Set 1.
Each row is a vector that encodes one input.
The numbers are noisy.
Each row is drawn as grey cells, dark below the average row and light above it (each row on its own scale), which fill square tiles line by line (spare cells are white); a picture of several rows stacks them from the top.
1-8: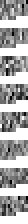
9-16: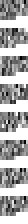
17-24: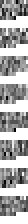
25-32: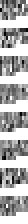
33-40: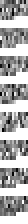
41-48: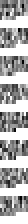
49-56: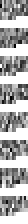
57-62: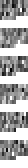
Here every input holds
one of 8 labels and three true/false values.
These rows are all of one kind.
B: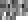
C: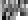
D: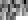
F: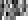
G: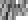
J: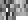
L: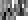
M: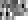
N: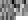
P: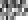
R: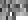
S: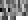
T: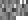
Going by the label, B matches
D, F and N.
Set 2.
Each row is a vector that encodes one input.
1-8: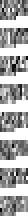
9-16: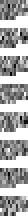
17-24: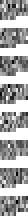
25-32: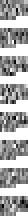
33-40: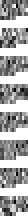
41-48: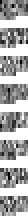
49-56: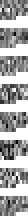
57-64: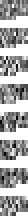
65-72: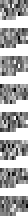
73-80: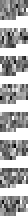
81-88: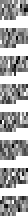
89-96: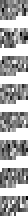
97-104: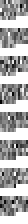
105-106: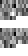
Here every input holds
one of 9 labels, together with either a fixed value, or three true/false values.
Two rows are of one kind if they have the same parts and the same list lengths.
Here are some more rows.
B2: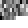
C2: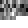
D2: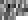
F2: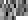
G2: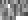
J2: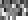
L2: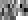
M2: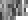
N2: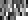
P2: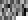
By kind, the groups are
B2, G2, J2, M2, N2
C2, D2, F2, L2, P2

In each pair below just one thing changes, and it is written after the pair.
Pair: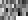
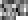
the label
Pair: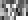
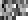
one of the three true/false values
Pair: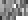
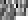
one of the three true/false values
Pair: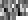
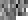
one of the three true/false values
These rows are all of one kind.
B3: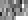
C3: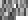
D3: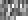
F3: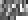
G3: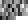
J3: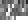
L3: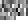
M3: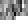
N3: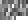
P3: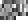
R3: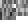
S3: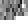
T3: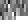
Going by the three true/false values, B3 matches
M3 and S3.
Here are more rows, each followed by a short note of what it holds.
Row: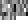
one of 9 labels and three true/false values
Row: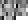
one of 9 labels and three true/false values
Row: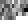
one of 9 labels
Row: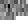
one of 9 labels
